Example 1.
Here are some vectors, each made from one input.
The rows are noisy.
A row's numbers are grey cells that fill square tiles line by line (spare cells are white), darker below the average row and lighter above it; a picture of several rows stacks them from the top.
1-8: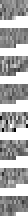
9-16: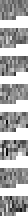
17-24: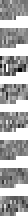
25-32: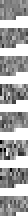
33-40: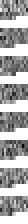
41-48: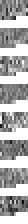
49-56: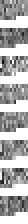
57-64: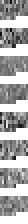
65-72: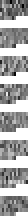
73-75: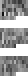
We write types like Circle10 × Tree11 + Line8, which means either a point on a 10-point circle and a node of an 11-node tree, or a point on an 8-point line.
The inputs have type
Label7.
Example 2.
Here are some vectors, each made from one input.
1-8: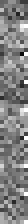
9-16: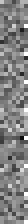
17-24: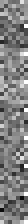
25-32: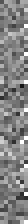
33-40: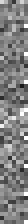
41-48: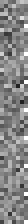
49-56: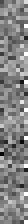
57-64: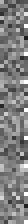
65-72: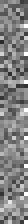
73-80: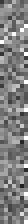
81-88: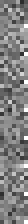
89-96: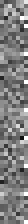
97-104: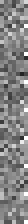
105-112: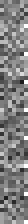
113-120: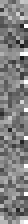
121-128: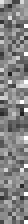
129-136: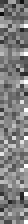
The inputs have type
Bool × Bool × Bool × Bool.
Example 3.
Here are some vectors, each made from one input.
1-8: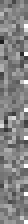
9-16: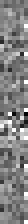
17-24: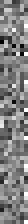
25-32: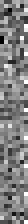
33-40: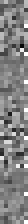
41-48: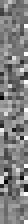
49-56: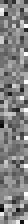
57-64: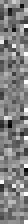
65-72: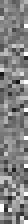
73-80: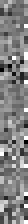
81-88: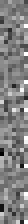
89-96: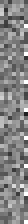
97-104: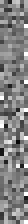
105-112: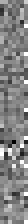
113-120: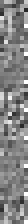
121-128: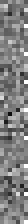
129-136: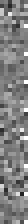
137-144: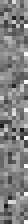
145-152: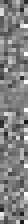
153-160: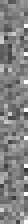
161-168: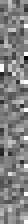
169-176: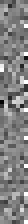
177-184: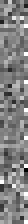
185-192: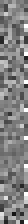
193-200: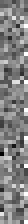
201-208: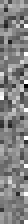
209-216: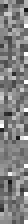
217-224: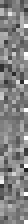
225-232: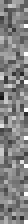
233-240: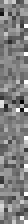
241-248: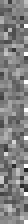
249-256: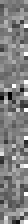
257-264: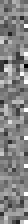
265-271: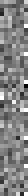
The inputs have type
Line16.
